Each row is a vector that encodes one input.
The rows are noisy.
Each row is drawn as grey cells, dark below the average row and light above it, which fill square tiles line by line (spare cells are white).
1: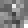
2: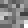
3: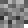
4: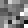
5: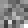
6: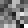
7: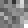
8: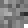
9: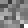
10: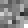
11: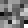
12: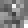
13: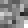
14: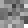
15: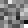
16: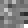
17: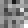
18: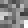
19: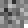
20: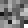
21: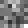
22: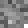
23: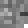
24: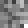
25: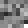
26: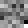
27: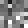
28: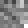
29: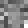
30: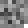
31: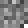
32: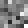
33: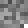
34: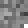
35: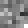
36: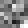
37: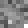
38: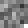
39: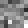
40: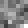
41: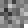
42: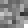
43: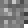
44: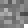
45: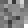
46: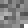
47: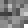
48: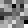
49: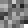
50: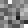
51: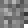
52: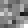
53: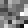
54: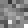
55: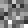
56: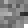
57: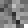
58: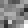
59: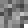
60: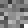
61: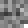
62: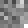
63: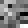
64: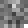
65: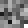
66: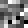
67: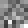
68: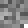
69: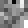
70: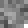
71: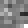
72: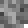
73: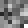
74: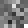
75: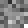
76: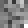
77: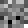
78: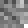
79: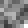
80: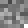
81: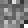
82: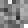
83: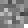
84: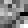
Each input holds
a point on an 8-point circle.
